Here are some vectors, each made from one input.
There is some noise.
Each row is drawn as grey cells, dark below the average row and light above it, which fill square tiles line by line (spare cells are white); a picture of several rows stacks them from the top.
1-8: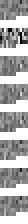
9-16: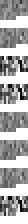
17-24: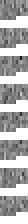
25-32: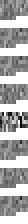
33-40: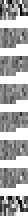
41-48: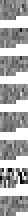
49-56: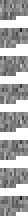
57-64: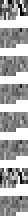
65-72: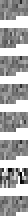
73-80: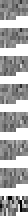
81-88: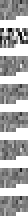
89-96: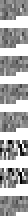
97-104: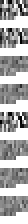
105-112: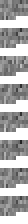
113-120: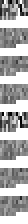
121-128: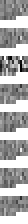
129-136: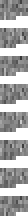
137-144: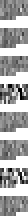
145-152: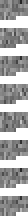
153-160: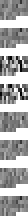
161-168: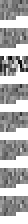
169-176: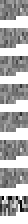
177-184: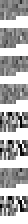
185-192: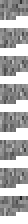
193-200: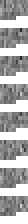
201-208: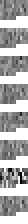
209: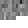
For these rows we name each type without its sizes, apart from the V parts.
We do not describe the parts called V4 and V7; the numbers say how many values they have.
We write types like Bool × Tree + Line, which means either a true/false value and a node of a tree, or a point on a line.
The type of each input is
Tree × Tree × (Tree + Unit) + V4 × V7.
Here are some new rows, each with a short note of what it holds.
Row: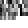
a value of V4 and a value of V7
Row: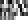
a value of V4 and a value of V7
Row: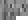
a node of each of three trees
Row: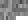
a node of each of two trees
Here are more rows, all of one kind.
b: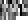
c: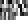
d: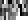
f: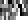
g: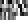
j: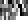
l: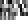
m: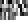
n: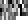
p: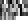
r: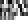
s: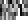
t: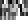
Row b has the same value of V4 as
n, p and s.
